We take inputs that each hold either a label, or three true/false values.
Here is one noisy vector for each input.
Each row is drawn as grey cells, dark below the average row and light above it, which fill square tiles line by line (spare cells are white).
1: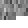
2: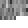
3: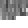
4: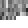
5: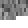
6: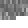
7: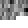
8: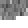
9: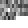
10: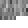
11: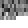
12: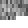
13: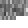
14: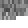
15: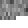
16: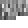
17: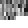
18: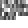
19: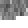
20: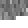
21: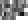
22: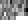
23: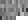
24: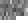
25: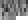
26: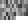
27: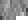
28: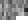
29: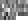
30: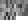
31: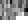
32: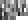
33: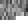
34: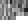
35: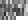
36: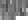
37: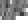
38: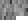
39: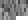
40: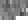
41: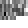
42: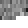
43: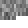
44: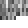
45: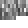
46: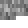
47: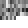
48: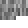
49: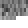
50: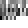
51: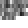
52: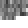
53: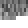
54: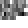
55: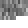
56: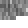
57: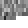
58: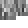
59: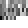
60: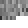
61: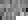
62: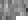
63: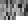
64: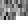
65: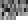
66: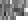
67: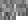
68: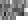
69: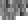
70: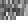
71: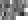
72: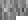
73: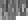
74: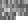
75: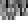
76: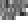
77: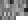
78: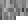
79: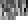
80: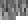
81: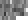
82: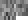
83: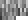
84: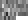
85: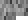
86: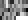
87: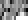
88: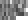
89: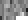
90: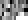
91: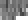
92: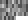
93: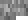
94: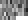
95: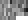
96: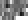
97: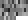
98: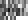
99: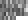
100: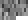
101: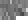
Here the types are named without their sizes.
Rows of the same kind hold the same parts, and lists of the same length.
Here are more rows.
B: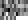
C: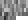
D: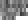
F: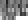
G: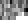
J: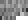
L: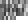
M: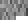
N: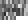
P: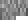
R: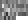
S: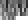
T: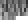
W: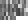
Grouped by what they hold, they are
B, D, F, L, N, S, T, W
C, G, J, M, P, R

